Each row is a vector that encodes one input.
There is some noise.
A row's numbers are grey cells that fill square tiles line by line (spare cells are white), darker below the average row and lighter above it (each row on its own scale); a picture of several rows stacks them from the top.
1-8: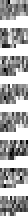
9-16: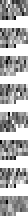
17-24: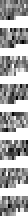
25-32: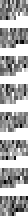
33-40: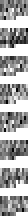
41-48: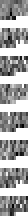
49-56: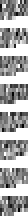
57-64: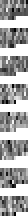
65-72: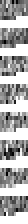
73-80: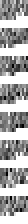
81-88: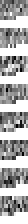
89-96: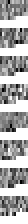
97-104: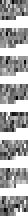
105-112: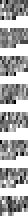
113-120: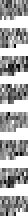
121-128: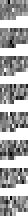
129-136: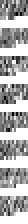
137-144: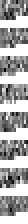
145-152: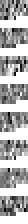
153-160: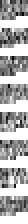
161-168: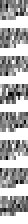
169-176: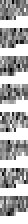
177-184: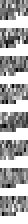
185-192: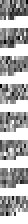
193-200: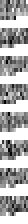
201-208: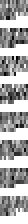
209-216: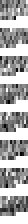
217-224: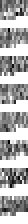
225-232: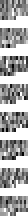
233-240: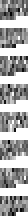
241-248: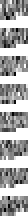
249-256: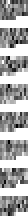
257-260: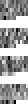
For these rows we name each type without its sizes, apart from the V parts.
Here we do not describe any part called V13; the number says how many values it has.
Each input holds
a point on a line and a value of V13, together with either a point on a circle, or a fixed value.
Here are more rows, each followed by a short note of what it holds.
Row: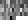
a point on a circle, a point on a line and a value of V13
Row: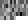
a point on a circle, a point on a line and a value of V13
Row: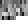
a point on a line and a value of V13
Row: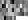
a point on a circle, a point on a line and a value of V13
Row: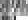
a point on a circle, a point on a line and a value of V13
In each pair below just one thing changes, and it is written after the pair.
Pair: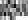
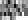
the place on the line
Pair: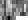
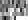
the value of V13
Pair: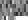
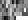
the place on the line
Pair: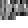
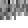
the place on the circle
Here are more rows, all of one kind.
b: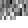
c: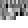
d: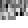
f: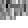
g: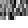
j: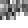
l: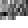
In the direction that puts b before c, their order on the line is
b, c, f, d, l, g, j.
